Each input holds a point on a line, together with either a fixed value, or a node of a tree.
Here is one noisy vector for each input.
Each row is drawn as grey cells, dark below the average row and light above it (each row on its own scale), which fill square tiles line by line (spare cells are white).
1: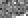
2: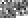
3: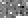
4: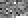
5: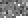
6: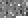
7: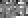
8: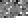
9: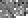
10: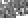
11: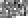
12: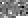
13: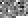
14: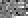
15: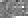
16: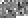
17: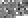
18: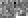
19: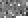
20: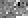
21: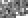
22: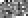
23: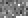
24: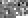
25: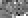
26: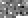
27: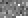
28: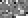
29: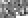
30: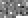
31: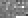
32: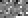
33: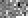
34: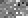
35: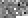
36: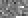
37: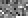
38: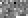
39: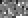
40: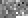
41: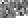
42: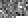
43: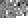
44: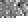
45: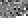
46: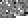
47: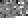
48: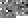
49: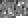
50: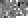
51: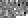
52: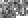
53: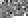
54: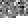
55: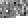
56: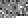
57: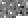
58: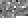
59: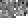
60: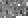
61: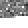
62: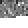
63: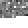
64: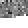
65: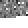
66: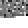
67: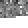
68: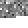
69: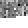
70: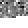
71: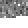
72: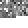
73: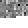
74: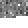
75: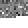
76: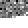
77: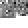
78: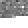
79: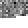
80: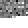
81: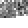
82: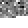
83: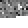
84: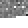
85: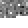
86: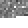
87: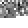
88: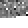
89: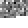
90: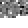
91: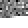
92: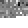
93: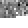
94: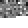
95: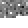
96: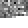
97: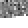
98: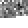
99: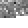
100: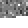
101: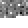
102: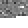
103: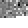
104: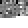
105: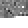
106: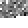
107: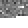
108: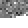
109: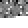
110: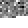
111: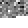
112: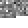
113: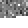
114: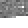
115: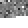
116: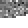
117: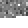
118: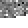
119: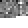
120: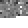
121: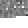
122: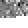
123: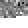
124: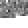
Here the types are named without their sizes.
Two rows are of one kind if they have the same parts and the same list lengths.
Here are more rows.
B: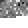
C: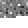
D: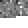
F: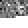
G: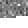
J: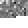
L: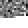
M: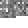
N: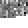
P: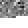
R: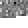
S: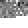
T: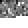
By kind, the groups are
B, D, F, J, L, M, N, R, S
C, G, P, T

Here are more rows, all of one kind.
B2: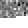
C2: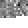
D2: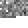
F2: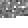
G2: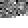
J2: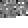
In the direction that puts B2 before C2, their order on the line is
J2, G2, F2, D2, B2, C2.
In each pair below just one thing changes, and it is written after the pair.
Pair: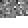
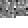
the place on the line
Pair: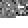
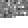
the node of the tree
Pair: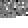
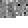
the place on the line
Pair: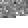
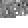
the place on the line
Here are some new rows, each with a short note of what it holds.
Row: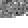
a point on a line and a node of a tree
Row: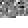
a point on a line
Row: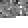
a point on a line and a node of a tree
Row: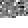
a point on a line
